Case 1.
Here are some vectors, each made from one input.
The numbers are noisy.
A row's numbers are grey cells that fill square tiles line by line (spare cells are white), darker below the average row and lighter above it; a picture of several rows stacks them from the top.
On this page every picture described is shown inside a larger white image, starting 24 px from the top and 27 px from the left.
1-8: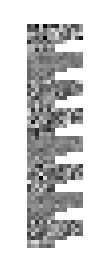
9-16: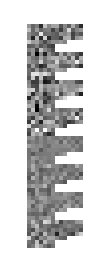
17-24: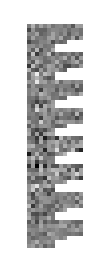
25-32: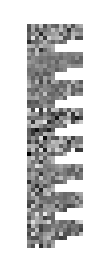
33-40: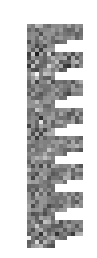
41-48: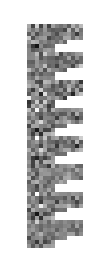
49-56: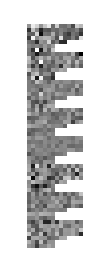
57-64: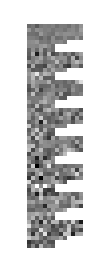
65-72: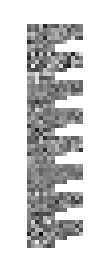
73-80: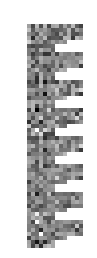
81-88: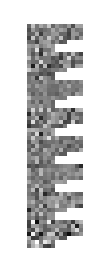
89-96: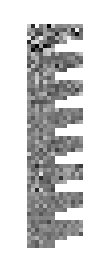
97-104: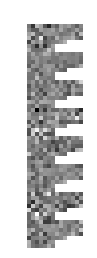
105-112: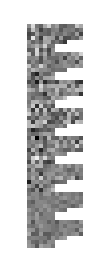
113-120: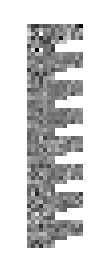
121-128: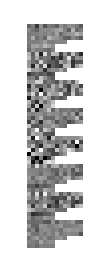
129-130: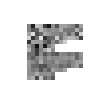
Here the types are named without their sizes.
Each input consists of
a point on a line, together with either a point on a line, or three true/false values.
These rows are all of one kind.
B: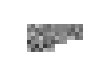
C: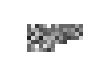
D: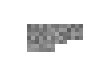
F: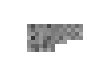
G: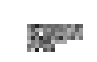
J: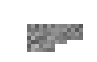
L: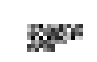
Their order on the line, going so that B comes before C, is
L, B, C, J, D, F, G.
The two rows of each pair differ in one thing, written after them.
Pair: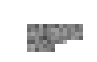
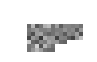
the place on the line
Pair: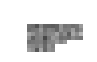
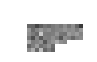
the place on the line
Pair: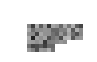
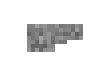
one of the three true/false values
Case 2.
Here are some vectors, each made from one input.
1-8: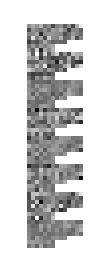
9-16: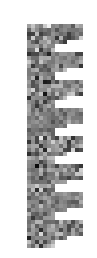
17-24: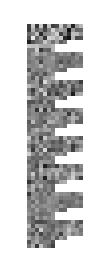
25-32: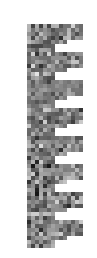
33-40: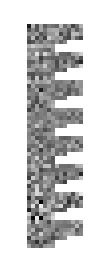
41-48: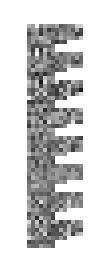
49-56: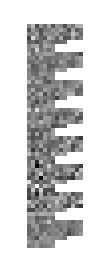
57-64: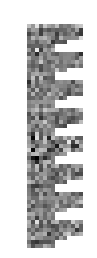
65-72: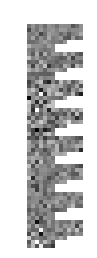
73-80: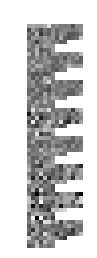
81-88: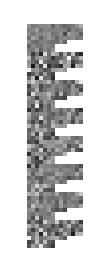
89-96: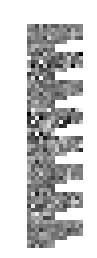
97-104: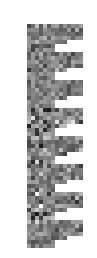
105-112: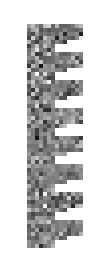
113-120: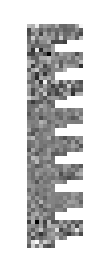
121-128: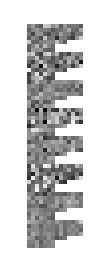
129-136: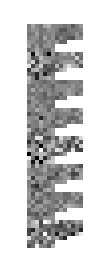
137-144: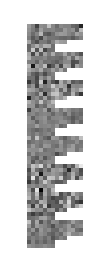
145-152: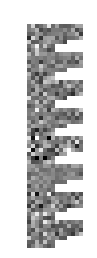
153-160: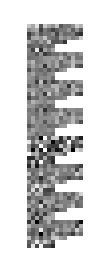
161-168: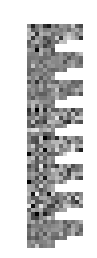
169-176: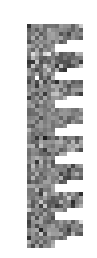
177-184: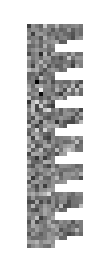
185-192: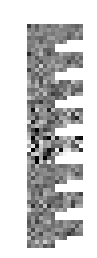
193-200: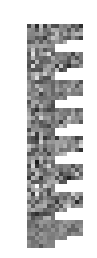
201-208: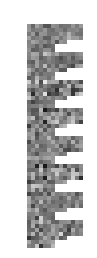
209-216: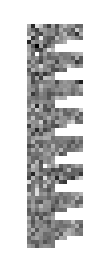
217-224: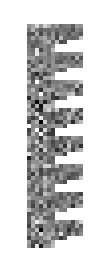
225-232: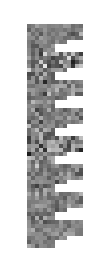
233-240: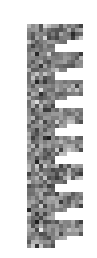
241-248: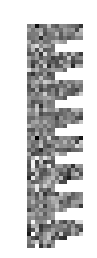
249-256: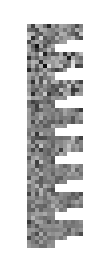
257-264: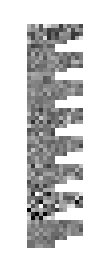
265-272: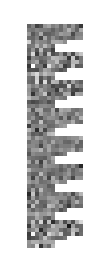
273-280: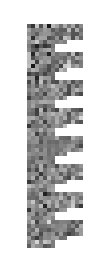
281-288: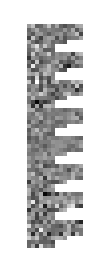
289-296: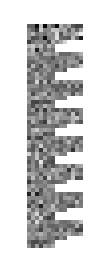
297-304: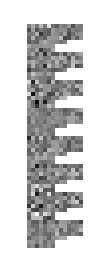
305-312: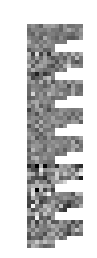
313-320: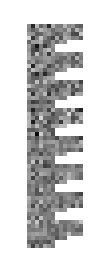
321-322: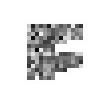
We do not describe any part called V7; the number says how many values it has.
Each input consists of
a point on a 15-point line, together with either three true/false values, or a value of V7.
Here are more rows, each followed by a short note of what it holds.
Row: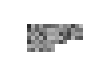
a point on a 15-point line and three true/false values
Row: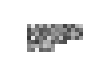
a point on a 15-point line and a value of V7
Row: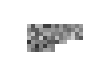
a point on a 15-point line and a value of V7
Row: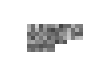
a point on a 15-point line and a value of V7
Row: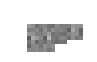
a point on a 15-point line and a value of V7
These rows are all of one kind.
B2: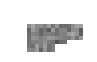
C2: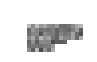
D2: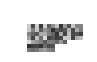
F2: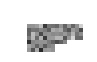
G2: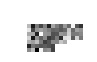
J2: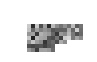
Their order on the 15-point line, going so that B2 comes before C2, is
F2, B2, G2, C2, J2, D2.
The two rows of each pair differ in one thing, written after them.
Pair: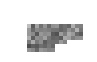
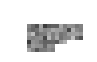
the place on the 15-point line
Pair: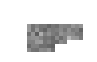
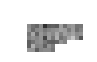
the value of V7
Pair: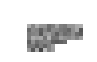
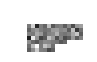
the value of V7
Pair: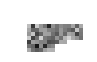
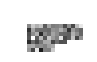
the value of V7
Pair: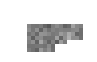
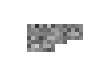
the value of V7
